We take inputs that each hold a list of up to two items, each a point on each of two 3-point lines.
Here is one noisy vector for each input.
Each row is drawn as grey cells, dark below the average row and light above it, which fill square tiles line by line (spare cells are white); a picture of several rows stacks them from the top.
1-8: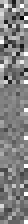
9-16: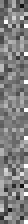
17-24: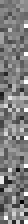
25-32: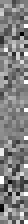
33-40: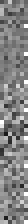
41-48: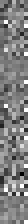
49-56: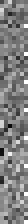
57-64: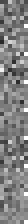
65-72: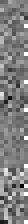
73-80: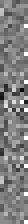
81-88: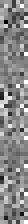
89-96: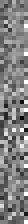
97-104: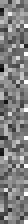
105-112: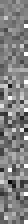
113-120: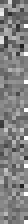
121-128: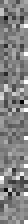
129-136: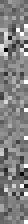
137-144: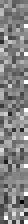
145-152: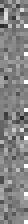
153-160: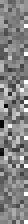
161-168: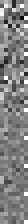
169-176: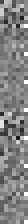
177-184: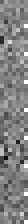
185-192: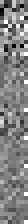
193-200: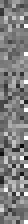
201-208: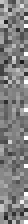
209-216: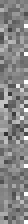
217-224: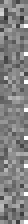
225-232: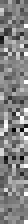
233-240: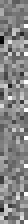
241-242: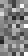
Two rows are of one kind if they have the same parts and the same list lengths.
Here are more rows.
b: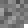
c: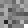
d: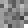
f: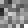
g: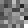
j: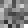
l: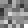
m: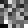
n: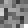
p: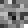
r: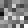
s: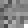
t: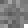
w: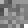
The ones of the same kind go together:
b, c, d, f, g, j, r, t, w
l, n, s
m, p

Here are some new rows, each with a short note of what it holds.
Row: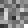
the empty list
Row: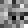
the empty list
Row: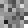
a list of two items
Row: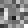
the empty list
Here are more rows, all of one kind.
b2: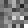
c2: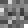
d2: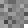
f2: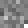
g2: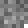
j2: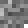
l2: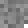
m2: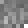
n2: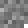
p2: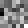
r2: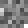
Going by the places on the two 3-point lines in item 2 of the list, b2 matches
c2, g2, j2 and n2.
